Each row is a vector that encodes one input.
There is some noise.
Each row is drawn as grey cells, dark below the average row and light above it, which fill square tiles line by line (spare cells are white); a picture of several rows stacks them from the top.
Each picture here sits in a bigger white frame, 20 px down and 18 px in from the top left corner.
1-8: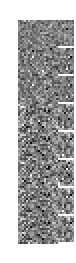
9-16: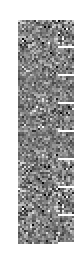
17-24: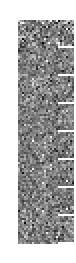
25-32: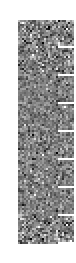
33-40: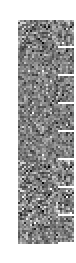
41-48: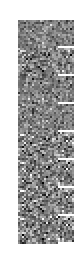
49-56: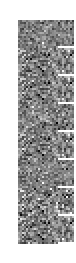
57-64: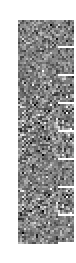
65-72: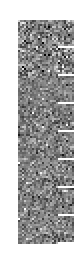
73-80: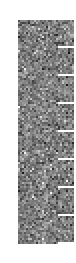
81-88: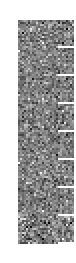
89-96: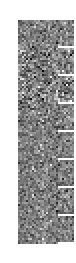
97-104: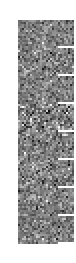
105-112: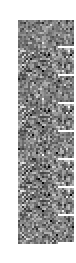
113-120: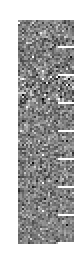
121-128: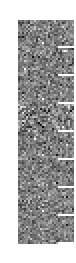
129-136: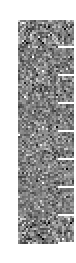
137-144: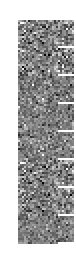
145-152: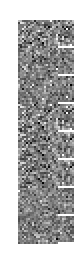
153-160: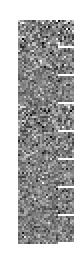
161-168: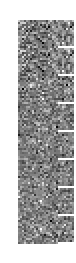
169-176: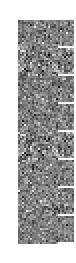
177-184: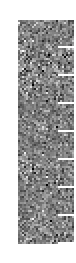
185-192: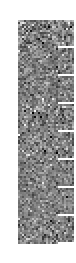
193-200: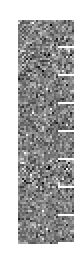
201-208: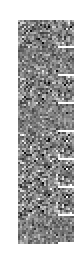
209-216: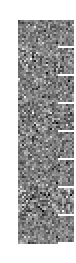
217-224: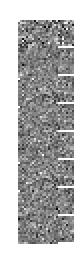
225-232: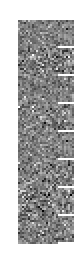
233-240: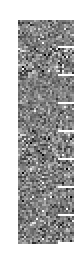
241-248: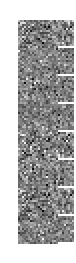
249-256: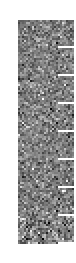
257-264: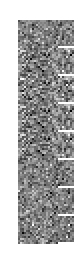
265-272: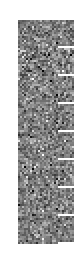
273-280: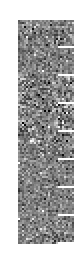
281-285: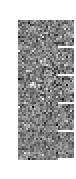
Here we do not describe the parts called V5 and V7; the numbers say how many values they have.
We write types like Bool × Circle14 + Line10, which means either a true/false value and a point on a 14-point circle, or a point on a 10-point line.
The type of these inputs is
Bool × V7 + Tree9 × (Tree9 + V5).
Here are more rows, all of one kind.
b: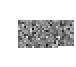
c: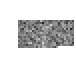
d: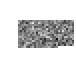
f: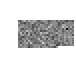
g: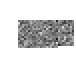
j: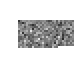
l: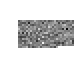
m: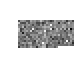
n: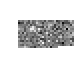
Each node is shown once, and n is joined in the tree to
l.
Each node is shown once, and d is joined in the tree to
g.
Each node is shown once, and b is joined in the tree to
j.
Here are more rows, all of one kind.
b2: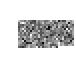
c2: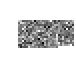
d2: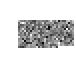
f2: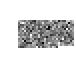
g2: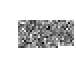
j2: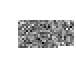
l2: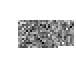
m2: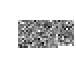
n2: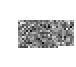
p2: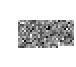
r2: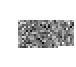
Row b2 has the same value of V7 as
d2, f2, g2 and p2.
